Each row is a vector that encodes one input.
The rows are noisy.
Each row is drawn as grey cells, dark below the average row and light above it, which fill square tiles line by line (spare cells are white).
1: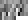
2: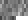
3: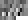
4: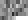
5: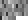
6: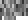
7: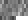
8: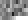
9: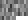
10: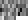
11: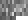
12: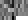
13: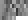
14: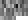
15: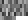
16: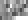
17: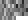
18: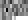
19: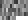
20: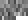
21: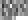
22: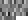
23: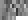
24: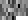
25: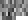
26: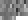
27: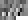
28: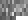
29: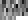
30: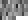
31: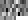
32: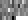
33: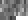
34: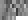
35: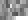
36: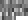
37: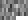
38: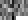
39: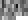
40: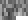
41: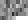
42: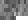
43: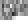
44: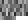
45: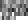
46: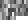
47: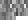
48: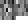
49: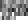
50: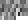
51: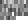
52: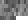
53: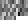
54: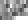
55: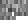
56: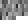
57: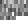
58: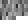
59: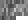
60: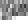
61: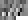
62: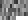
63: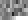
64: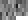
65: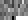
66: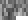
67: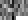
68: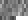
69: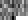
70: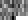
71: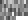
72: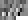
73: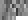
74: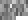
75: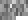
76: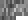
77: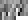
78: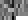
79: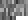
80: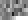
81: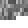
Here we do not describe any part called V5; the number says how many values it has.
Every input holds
a node of an 8-node tree, together with either a node of a 7-node tree, or a value of V5.
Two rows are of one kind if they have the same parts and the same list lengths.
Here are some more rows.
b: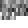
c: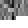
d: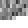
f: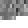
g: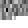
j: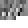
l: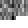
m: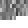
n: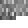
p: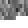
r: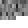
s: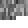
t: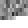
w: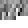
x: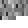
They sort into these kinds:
b, g, p
c, d, f, j, l, m, n, r, s, t, w, x

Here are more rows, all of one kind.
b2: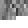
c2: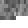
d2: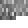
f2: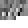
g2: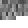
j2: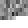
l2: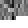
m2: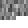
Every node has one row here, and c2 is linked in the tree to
b2, d2, g2 and l2.
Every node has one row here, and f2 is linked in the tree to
g2.
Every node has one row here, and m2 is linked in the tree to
d2.
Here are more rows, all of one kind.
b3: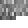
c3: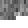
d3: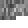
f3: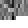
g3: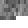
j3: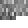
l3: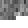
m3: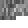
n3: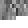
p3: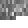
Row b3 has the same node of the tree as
d3, j3, m3 and p3.
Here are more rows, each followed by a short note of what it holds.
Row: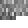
a node of an 8-node tree and a value of V5
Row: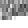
a node of a 7-node tree and a node of an 8-node tree
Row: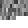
a node of an 8-node tree and a value of V5
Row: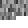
a node of an 8-node tree and a value of V5
